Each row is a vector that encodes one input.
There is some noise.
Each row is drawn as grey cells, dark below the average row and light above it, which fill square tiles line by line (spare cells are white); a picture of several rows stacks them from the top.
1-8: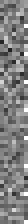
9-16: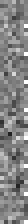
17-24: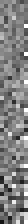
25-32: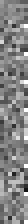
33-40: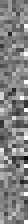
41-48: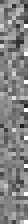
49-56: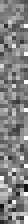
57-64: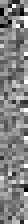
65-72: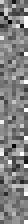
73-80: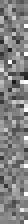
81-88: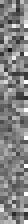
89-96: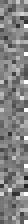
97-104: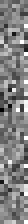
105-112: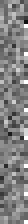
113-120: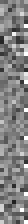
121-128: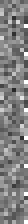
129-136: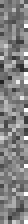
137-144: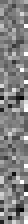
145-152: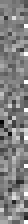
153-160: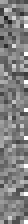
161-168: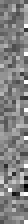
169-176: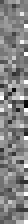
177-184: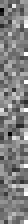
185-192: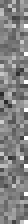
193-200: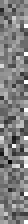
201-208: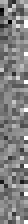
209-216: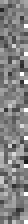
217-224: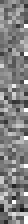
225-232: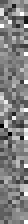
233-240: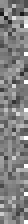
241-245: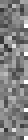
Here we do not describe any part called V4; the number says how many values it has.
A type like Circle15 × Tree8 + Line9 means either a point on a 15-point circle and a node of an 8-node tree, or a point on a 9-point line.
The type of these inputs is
Label5 + (Label9 + Line5) × V4.
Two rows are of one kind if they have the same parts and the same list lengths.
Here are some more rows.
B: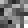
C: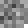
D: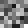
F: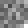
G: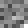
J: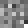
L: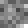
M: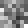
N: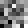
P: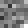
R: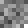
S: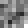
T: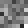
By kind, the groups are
B, C, D, F, G, L, P
J, N, R, T
M, S

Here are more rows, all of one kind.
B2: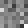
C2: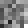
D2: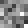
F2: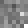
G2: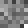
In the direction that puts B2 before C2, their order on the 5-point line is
F2, B2, D2, G2, C2.
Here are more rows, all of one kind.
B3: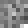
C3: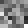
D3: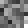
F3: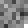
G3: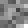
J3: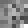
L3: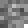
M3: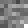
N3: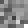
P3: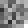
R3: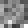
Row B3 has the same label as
F3, G3, J3 and P3.
